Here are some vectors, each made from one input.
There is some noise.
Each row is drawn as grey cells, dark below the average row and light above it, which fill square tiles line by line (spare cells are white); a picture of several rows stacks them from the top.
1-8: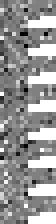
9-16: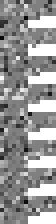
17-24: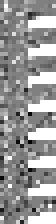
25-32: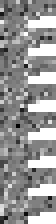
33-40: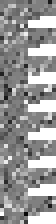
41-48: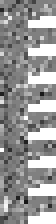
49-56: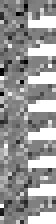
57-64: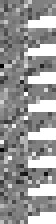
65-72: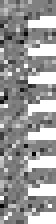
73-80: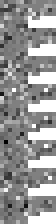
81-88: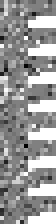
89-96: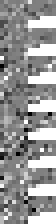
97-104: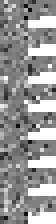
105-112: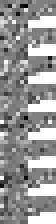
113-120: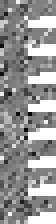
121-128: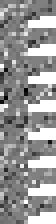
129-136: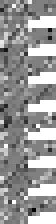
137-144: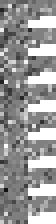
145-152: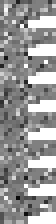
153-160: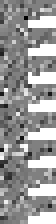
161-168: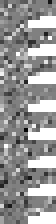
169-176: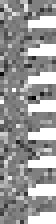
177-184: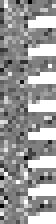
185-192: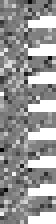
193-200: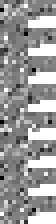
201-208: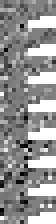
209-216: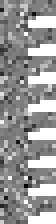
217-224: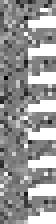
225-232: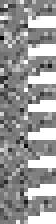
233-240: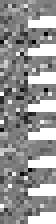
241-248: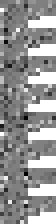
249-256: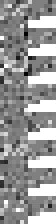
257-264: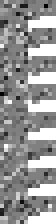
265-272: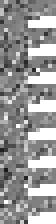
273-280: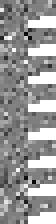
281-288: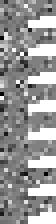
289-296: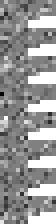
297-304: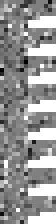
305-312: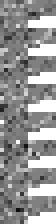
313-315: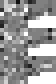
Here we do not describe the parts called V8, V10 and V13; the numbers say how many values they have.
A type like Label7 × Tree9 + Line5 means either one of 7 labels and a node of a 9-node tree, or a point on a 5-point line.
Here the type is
Bool × Line7 × Line7 × Line7 × V8 × V10 × V13.
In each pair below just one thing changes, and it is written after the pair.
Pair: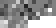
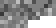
the value of V8
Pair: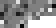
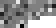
the true/false value
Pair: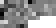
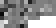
the value of V8
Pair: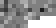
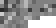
the place on one of the three 7-point lines
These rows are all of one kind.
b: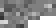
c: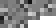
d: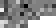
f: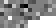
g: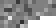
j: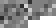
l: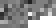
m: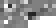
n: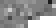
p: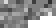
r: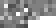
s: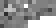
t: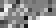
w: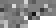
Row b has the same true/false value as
g, m and w.
